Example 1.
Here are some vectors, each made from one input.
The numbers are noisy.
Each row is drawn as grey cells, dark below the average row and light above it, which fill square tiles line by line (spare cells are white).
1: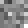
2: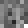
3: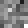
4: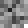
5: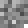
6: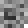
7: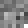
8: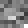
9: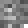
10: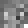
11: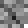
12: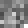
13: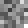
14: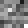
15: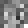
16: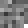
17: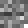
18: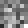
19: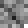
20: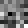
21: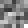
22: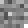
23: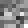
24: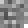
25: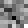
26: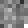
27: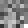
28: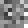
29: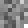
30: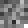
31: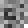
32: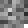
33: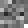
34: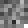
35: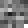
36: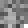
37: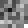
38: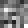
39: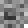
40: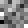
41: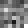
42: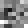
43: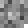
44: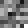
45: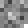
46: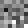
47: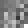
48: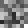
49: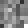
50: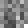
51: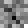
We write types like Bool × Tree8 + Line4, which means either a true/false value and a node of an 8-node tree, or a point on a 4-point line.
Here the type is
Bool × Tree7.
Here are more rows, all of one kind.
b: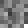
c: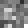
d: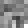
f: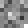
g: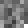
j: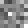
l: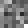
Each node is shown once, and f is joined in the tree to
g and j.
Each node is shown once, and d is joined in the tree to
b.
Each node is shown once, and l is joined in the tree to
c and g.
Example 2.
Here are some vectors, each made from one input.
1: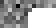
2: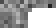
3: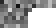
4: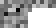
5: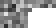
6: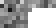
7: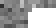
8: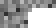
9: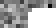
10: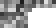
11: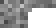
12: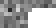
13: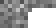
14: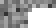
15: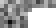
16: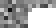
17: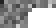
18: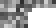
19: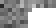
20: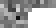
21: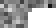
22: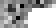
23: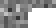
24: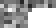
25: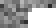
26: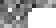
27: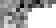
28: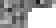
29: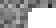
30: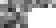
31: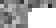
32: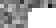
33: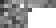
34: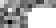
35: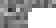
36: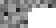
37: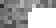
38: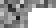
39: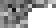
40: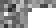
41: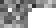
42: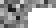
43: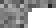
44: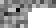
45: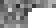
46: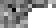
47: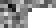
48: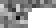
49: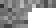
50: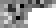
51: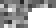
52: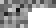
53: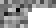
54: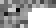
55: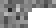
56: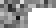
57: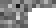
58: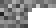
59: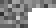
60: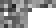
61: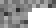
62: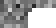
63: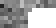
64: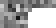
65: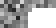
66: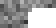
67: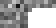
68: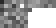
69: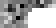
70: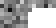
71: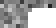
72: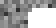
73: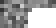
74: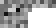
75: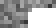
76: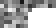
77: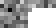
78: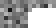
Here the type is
Label7 × Line6.
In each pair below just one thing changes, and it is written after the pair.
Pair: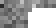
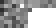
the label
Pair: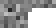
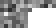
the label
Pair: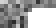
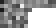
the label
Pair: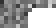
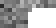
the label
